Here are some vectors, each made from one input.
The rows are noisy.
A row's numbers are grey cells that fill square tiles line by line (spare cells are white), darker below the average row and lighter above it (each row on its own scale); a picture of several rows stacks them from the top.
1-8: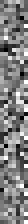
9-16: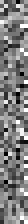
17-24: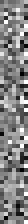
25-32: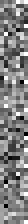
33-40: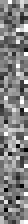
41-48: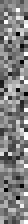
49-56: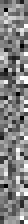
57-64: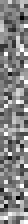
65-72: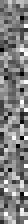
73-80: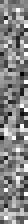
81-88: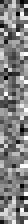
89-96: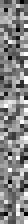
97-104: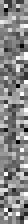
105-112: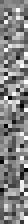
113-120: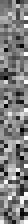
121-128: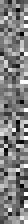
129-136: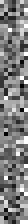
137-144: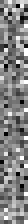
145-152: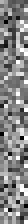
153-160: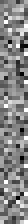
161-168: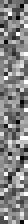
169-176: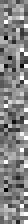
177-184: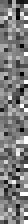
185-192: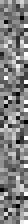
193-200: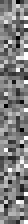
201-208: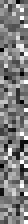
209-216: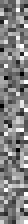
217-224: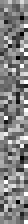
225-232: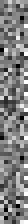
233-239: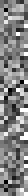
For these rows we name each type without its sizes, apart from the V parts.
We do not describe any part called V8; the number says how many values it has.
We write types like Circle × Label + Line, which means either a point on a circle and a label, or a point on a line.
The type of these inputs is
List(Bool × V8).
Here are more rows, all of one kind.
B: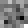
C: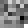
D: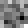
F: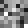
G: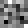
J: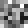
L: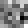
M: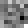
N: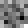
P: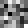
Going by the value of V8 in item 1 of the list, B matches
C, D, M and N.
